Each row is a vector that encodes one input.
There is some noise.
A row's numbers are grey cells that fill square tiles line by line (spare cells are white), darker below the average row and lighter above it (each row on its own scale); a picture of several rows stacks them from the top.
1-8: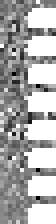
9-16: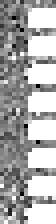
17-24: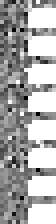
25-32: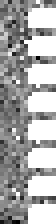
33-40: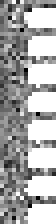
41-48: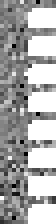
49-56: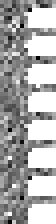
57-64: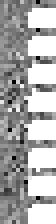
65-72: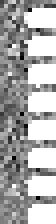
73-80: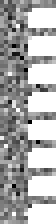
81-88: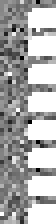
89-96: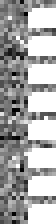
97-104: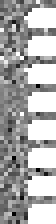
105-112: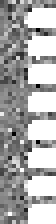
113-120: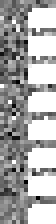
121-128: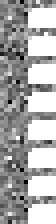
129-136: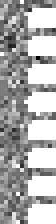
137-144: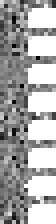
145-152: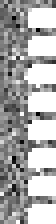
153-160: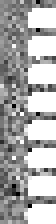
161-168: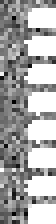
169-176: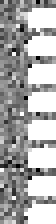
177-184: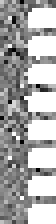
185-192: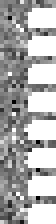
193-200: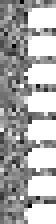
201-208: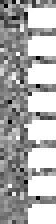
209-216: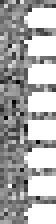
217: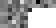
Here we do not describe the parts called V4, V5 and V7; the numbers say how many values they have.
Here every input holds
one of 6 labels, together with either one of 6 labels, a value of V4, a value of V5 and a value of V7, or three true/false values.
